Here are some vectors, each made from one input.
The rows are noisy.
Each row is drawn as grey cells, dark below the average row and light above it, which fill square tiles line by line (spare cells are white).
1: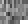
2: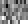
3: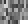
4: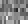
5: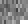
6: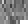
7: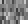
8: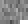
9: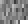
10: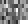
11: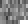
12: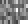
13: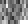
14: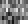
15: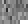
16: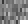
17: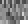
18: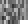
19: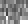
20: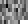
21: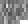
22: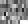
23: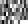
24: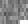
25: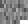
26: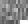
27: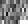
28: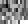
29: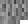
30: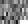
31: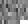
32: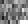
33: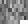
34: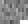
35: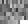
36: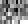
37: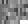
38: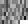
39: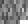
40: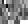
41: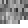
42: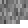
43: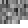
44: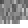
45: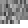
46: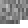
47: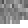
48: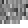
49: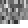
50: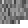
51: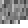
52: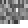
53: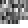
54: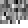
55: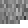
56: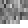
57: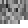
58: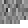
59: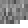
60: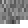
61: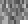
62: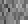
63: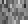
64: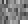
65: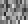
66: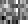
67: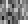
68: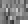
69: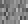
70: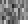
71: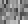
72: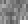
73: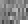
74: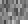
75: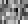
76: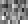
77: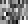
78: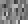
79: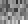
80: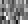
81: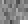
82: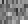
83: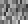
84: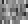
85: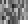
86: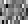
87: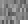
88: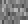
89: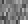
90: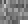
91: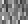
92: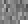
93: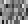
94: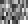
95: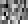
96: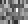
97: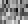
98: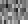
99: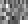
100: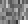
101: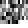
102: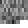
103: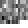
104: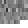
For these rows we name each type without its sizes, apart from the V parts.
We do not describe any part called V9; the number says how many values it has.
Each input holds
a true/false value, together with either a point on a circle, or a value of V9.
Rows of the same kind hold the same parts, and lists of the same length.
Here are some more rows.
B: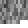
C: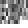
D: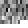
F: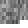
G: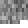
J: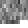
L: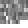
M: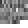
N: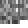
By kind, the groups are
B, C, L
D, F, G, J, M, N

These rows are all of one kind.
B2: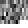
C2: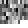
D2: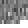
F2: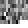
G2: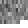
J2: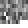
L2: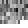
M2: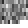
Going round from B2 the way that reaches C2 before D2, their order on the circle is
B2, G2, F2, J2, L2, M2, C2, D2.
